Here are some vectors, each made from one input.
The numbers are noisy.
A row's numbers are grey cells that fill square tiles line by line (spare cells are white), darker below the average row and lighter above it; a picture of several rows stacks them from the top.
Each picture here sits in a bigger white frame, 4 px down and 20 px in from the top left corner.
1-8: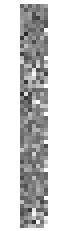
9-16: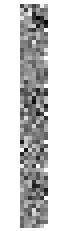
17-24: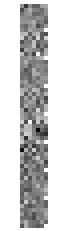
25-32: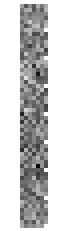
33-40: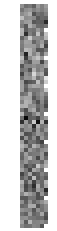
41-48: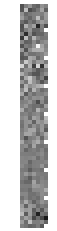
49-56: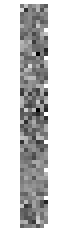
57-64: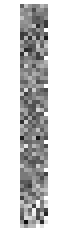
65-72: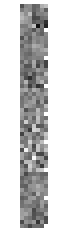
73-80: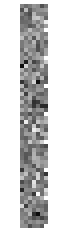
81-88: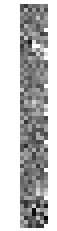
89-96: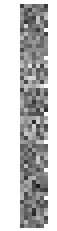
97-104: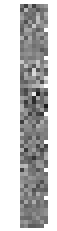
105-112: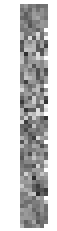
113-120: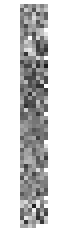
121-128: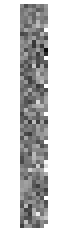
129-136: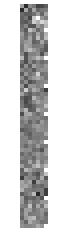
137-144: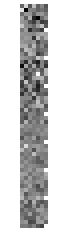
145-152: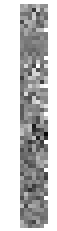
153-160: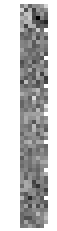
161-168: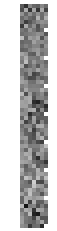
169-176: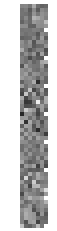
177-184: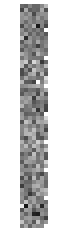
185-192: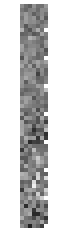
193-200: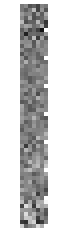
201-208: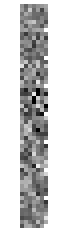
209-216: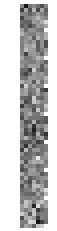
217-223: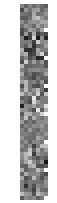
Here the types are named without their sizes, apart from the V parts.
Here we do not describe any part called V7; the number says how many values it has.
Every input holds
either a point on a circle and a value of V7, or a fixed value, or a node of a tree.
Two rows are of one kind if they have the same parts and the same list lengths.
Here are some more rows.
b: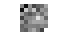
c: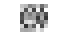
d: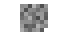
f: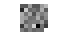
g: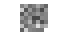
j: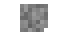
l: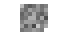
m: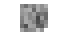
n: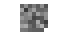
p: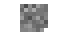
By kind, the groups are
b, c, l, n, p
d, f, j, m
g

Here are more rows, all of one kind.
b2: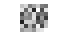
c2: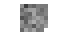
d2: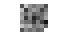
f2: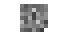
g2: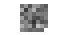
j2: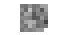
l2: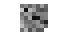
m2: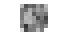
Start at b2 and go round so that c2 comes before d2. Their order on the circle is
b2, j2, l2, c2, f2, d2, g2, m2.
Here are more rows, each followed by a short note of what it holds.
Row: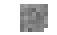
a node of a tree
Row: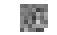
a fixed value
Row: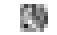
a fixed value
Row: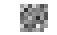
a node of a tree
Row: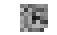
a fixed value
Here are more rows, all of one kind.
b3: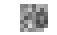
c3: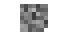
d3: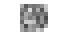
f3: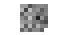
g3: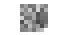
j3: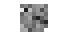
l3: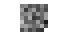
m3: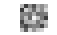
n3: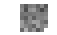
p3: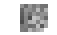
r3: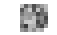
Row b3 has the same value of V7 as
c3, j3 and n3.
